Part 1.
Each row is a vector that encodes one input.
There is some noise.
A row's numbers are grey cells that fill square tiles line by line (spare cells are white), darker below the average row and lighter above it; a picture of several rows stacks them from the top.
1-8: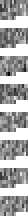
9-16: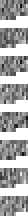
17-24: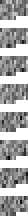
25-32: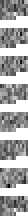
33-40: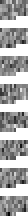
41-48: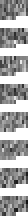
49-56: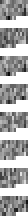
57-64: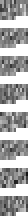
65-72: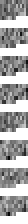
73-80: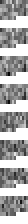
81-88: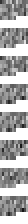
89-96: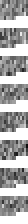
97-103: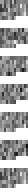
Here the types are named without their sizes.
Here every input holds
a point on a line.
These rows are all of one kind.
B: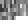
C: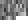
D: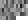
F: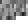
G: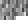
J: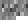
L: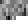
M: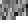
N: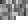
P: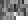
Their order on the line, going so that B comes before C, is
B, C, M, G, J, P, N, L, F, D.
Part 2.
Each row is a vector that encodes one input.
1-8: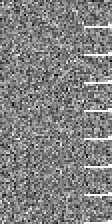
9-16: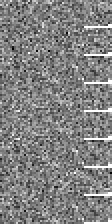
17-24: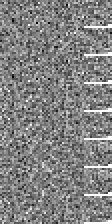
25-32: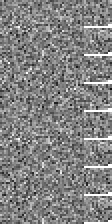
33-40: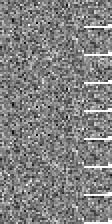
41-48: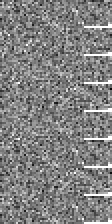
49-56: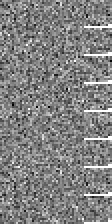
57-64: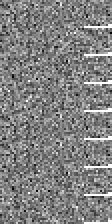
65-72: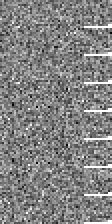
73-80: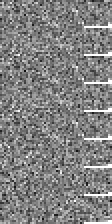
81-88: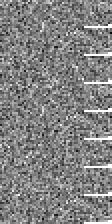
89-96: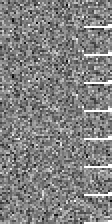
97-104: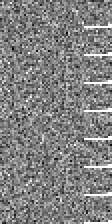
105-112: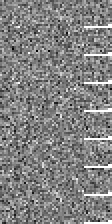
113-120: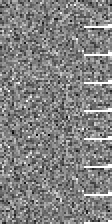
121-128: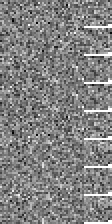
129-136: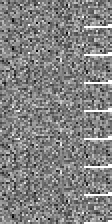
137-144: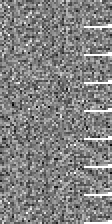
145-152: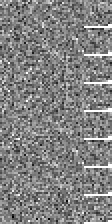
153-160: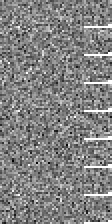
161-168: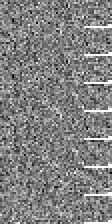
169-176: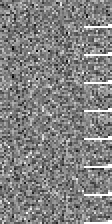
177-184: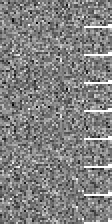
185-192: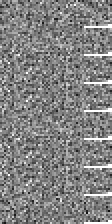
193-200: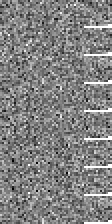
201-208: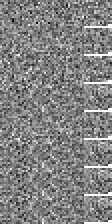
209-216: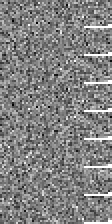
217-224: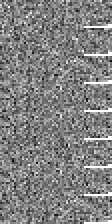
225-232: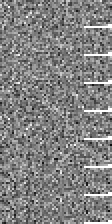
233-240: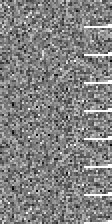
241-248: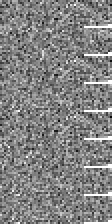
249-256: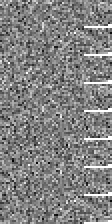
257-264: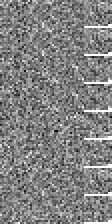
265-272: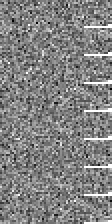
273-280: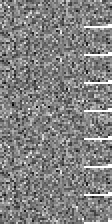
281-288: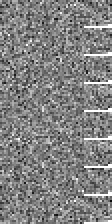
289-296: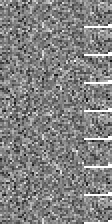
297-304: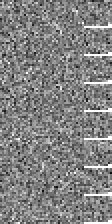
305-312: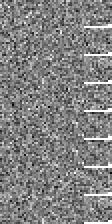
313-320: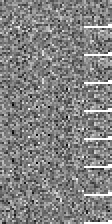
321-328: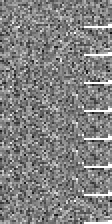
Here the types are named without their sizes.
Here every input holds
a label.
